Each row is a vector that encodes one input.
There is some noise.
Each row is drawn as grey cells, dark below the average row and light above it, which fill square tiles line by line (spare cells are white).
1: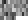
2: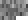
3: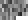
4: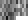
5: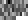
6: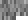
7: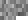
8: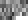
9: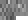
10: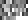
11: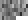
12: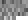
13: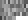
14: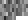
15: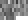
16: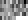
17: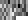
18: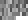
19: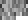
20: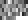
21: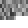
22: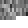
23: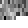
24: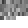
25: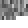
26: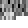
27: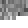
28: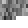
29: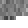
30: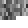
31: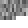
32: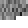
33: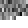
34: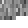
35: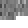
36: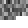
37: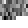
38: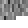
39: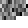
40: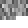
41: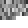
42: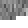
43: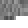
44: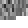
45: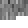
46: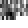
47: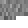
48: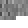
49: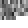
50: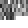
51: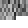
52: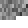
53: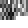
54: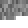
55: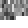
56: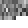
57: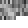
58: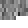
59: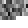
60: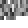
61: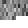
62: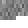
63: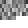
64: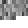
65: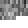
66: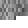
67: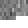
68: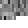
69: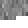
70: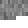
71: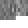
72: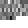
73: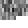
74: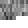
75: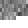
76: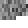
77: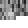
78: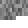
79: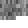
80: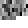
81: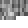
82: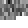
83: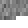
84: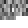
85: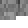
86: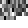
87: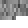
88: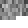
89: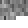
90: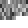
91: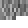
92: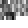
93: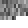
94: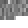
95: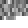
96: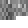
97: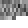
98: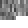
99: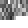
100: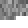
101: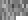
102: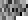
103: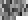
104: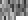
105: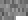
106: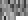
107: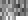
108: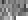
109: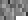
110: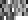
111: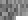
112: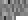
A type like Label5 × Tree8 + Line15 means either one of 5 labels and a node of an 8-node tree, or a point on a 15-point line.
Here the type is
(Bool × Bool × Bool + Unit) × Label8 + Line9.
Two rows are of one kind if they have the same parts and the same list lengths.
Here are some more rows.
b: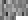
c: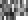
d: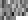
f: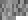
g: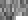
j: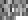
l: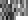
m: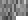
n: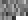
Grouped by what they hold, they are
b, c, d, n
f, j, l
g, m

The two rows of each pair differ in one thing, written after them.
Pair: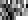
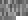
one of the three true/false values
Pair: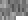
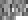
the label
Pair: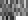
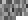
the label
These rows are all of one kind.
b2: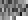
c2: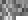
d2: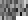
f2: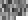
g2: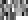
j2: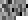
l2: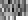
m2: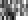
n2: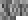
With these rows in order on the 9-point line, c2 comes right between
d2 and j2.
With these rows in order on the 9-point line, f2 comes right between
b2 and l2.
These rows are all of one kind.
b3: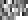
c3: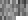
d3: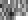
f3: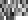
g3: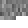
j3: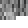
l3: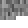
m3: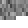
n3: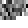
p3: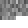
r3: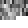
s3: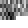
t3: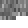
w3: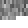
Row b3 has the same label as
d3, l3, r3 and w3.
